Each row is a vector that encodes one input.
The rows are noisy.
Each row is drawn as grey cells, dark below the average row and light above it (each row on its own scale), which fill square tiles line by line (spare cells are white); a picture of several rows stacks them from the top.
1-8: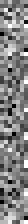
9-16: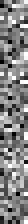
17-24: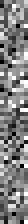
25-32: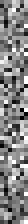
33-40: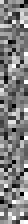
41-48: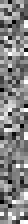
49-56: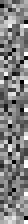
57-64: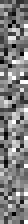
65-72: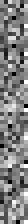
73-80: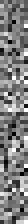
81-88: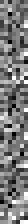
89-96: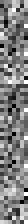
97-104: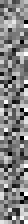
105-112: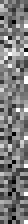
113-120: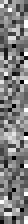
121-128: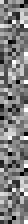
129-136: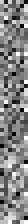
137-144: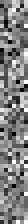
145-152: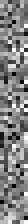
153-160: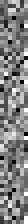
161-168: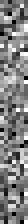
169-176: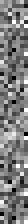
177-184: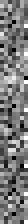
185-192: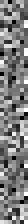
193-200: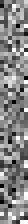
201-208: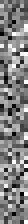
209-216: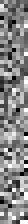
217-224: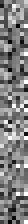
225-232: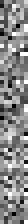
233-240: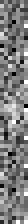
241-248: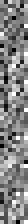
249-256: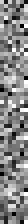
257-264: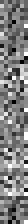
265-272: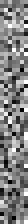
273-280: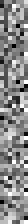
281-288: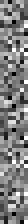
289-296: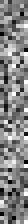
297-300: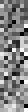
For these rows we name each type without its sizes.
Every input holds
either a point on a circle, or a point on each of two lines.
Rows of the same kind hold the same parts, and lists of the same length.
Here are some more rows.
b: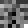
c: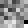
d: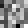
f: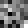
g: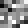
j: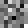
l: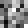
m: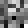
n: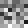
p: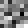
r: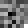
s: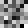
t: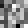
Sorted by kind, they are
b, f, p, r
c, d, g, j, l, m, n, s, t

